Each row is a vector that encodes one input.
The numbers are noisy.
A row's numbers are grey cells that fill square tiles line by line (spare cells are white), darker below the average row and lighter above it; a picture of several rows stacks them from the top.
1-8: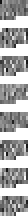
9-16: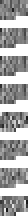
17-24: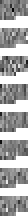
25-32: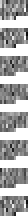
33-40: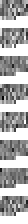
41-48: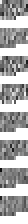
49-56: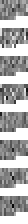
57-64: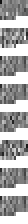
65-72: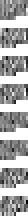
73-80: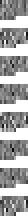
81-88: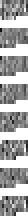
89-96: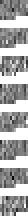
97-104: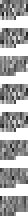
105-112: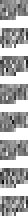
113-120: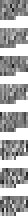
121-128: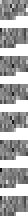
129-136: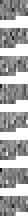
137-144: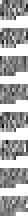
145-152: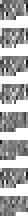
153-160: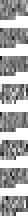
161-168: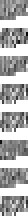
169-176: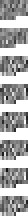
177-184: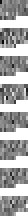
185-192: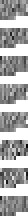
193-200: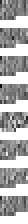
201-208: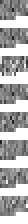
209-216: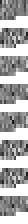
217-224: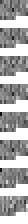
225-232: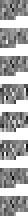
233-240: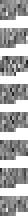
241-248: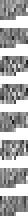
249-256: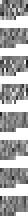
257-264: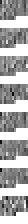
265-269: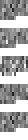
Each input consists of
either a point on a 13-point line, or four true/false values.
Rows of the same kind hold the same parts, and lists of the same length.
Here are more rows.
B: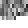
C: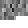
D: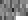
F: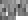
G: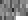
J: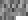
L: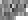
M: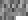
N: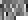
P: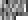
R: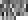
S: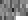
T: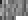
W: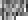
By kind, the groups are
B, N, P, R, W
C, D, F, G, J, L, M, S, T

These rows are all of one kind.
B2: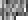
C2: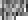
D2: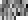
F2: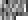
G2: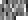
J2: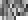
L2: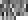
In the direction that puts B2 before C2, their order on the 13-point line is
D2, J2, L2, G2, F2, B2, C2.
